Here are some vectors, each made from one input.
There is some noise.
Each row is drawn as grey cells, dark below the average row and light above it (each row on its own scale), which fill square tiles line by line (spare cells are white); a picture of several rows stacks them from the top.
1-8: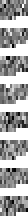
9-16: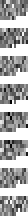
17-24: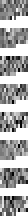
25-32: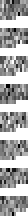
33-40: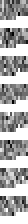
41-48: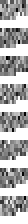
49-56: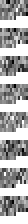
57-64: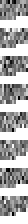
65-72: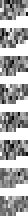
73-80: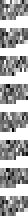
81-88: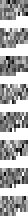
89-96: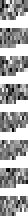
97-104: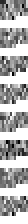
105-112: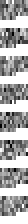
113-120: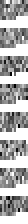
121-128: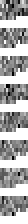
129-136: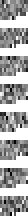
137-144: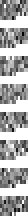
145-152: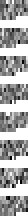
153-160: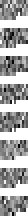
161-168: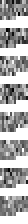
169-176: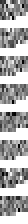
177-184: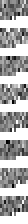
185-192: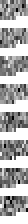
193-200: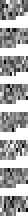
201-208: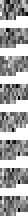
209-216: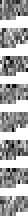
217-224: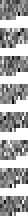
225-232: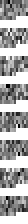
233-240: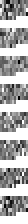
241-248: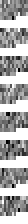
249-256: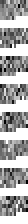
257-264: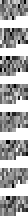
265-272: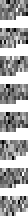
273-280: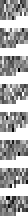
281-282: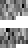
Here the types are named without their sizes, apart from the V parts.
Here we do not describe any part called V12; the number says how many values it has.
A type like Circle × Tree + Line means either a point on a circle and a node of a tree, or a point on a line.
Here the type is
(Line + V12) × List(Circle).
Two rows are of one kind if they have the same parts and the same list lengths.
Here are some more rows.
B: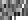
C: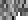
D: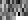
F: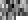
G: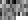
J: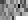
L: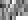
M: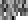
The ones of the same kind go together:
B
C, M
D, G
F
J
L

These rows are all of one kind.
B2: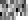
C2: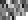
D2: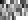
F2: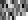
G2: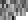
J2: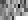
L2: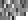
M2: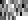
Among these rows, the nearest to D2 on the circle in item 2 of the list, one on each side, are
B2 and L2.
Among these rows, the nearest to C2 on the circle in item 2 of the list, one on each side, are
G2 and J2.
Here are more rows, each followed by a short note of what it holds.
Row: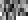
a point on a line, together with a list of one item
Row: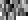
a point on a line, together with a list of one item
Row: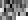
a point on a line, together with a list of two items
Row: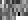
a point on a line, together with a list of two items
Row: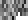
a value of V12, together with a list of one item
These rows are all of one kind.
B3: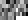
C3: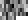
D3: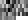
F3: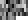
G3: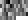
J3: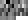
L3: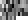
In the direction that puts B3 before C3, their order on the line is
B3, D3, J3, F3, L3, C3, G3.
